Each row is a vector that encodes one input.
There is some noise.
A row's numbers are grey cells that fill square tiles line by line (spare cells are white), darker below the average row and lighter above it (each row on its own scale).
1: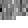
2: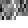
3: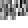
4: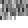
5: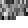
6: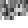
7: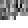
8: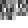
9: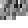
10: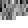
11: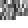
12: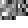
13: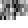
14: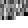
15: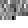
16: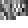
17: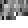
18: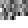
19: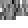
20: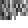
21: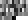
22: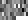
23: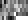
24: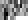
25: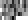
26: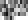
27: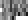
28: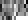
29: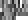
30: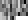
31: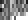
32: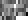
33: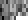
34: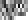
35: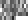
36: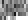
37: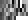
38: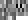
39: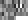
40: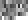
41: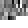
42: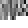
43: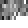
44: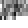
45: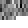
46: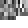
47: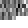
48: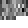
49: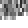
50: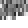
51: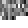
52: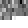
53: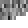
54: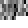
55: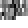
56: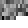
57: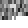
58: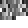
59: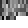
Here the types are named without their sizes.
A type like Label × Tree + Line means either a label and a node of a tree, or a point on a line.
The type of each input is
Bool × Label.
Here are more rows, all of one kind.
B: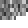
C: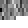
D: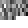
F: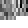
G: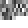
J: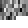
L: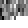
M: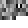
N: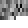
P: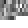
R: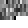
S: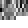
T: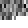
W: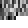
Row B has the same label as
F, J, N and W.
